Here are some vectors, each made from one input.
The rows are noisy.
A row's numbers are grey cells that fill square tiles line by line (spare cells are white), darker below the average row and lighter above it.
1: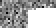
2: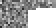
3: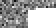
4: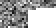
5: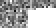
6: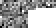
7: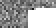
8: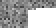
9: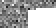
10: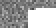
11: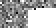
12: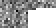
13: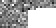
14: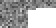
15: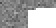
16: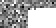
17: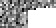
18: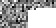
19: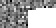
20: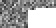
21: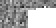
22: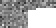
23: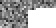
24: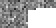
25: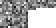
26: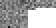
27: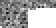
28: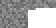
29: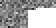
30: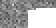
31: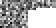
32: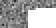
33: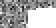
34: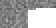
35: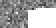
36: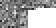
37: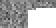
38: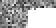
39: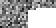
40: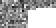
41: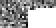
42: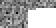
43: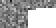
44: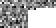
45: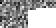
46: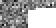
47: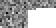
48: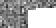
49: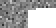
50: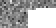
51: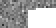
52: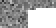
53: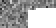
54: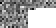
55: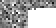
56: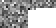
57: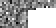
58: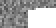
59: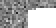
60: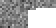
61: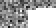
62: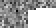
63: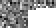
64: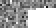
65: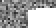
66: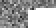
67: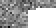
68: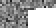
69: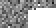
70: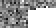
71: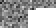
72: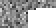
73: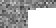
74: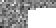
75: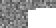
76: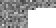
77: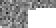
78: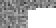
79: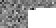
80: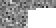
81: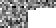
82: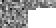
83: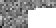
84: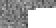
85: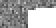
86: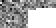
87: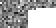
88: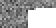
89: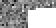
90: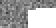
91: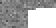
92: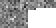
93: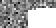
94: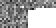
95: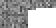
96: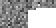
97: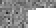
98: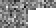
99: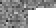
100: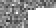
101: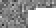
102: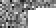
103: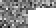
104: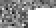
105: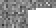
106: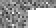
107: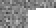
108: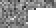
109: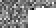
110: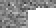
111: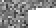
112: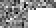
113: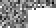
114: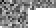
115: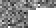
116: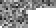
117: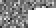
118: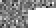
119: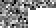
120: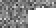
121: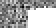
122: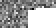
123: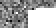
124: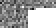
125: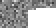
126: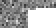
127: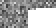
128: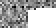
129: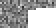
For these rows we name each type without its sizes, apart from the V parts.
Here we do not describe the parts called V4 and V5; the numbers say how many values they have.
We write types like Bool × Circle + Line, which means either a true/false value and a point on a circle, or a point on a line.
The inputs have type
Bool × (Line + V4) + V5.
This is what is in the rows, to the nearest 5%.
About 75% of them hold a true/false value, together with either a point on a line, or a value of V4. The rest hold a value of V5.
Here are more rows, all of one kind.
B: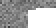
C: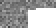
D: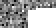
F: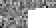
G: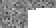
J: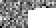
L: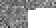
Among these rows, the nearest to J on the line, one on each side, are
B and F.
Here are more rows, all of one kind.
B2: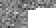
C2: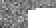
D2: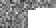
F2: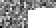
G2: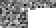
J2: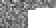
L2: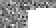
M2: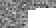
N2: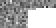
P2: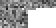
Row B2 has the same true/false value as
L2, M2 and P2.
